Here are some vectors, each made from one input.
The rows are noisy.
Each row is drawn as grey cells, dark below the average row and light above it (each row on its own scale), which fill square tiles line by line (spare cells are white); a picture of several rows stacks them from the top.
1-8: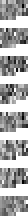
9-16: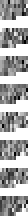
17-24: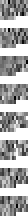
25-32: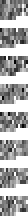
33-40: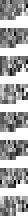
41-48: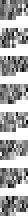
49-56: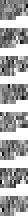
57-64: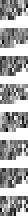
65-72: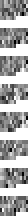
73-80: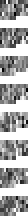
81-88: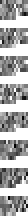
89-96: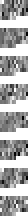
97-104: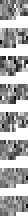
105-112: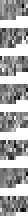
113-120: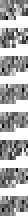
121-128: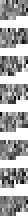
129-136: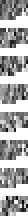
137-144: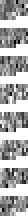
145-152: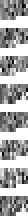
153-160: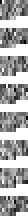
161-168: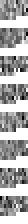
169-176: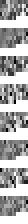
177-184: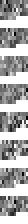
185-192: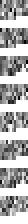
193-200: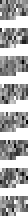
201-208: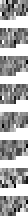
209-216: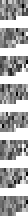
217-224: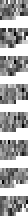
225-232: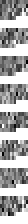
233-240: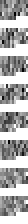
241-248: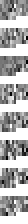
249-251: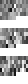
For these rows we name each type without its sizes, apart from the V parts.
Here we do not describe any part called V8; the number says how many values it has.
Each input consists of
a list of items, each a true/false value and a value of V8.
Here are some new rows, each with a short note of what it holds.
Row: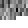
the empty list
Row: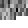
the empty list
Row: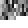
a list of two items
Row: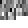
a list of two items
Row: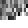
a list of one item
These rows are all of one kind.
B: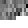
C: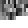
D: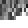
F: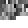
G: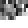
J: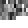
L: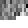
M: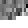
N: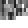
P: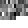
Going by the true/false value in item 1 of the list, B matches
D, L and M.
